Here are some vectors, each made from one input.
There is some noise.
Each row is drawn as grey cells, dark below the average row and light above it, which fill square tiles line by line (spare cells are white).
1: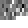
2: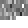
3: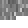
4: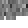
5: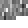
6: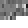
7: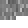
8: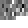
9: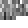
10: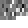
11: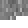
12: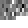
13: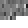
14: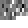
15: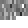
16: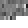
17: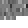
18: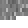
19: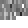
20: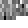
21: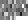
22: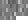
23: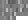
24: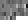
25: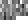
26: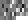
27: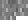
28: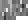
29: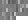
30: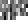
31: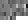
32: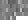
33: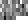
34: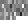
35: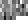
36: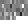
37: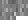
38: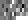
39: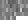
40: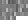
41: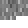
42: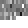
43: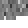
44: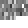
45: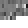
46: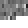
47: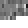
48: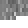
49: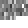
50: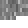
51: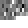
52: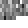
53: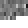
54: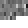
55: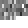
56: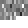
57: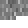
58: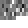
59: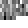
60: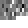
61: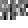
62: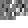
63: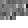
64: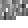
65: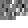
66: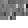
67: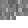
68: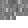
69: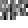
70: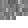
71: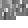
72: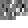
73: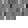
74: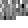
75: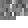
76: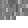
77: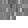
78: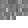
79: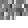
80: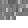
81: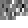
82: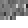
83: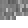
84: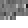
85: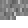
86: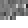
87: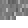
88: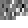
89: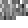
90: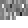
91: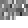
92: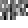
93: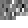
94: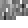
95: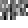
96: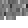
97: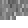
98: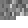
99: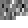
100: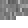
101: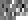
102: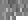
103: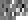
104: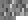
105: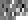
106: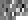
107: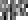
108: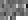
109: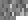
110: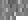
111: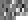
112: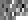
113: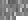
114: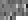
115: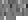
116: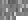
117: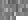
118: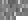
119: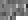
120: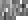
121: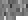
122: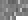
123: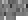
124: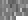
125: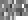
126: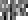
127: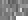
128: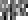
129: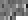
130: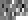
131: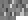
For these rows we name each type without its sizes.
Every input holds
either a fixed value, or a node of a tree.
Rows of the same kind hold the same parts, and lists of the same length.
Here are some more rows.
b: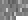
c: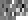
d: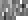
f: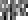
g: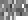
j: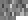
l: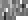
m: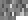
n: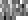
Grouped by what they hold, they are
b, c, d, g, j, l, m, n
f

